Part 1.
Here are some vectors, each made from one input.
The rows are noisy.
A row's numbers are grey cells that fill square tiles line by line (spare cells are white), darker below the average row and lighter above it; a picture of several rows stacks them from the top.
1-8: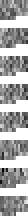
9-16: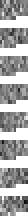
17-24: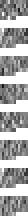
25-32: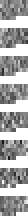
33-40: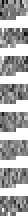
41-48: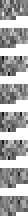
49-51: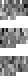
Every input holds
a point on each of two 4-point lines.
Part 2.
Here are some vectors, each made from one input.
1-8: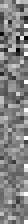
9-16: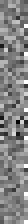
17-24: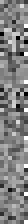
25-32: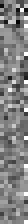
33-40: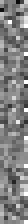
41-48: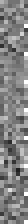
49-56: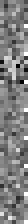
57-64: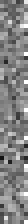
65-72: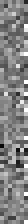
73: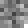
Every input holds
either a point on a 6-point circle, or a fixed value.
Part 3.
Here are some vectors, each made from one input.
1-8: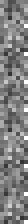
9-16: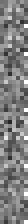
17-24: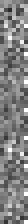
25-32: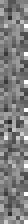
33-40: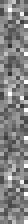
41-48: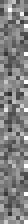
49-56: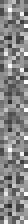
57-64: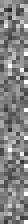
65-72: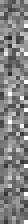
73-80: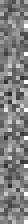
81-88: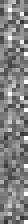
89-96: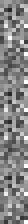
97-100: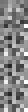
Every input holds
a point on a 6-point line.
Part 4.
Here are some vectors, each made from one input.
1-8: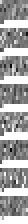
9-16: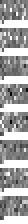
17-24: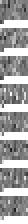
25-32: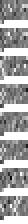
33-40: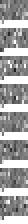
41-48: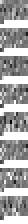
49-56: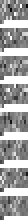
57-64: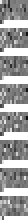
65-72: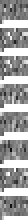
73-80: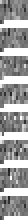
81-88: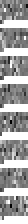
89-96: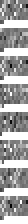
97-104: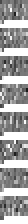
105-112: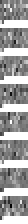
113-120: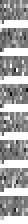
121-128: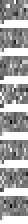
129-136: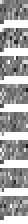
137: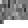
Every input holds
a point on a 6-point circle.
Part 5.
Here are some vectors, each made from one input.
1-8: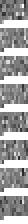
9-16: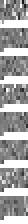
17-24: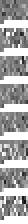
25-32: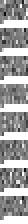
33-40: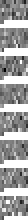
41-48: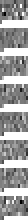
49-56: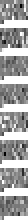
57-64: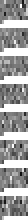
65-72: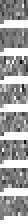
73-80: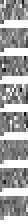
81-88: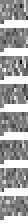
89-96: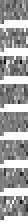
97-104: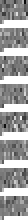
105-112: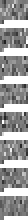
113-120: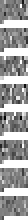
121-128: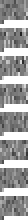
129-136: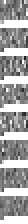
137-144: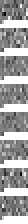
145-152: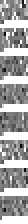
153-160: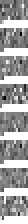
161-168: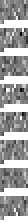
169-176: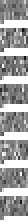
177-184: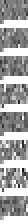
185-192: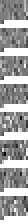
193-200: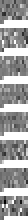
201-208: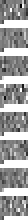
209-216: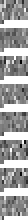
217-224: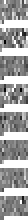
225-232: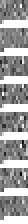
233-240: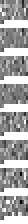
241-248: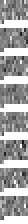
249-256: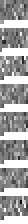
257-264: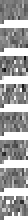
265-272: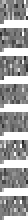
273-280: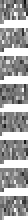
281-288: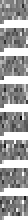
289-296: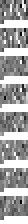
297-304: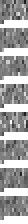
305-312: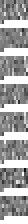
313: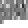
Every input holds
a point on a 6-point circle.
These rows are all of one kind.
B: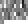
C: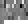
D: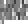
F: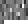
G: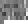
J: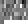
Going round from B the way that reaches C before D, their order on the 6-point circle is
B, C, F, D, G, J.
